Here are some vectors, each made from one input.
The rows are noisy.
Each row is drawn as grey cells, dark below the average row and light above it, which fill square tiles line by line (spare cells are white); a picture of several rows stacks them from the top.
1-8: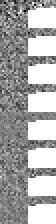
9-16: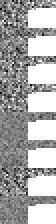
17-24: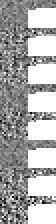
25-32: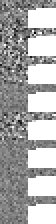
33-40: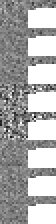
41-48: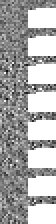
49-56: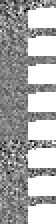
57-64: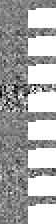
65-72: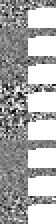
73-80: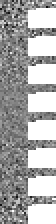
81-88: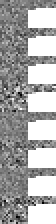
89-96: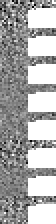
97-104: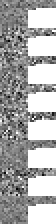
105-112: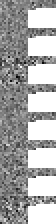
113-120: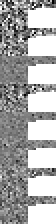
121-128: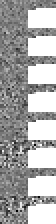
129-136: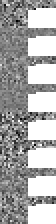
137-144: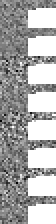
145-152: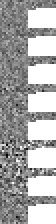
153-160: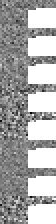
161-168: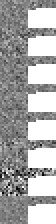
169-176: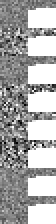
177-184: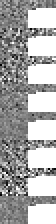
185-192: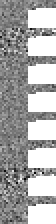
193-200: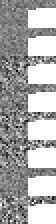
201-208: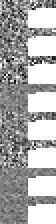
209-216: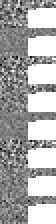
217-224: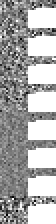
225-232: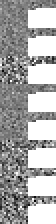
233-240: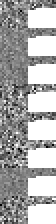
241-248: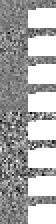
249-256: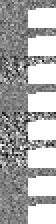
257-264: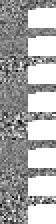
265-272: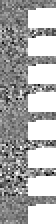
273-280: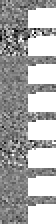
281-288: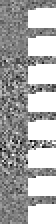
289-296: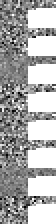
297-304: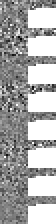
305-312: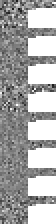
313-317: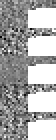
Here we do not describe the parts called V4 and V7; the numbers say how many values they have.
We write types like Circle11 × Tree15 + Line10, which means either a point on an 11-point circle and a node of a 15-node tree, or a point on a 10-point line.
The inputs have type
(Circle11 + Unit) × V4 × V7 + Line6 + Line8.
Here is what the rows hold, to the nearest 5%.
About 15% of them hold a point on a 6-point line. About 15% of them hold a point on an 8-point line. The rest hold a value of V4 and a value of V7, together with either a point on an 11-point circle, or a fixed value.
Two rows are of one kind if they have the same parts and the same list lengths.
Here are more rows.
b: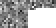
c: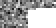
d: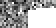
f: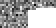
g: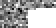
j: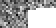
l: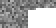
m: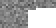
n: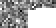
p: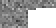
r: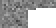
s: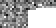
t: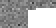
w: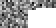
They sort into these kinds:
b, p, r
c, g
d, f, j, s
l, m, n, t, w

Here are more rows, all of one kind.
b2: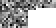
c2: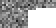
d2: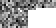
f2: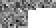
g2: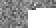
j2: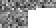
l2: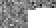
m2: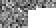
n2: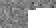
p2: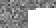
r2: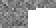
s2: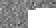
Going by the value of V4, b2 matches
c2 and m2.
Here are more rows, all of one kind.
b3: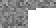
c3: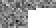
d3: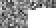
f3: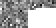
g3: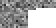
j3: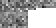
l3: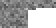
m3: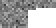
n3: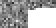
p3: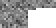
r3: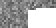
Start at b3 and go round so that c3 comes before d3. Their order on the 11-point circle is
b3, m3, f3, g3, c3, p3, l3, r3, n3, d3, j3.
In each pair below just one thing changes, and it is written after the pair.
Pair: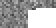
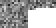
the value of V7
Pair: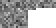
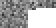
the value of V7
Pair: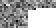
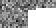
the value of V7
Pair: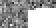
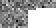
the value of V4
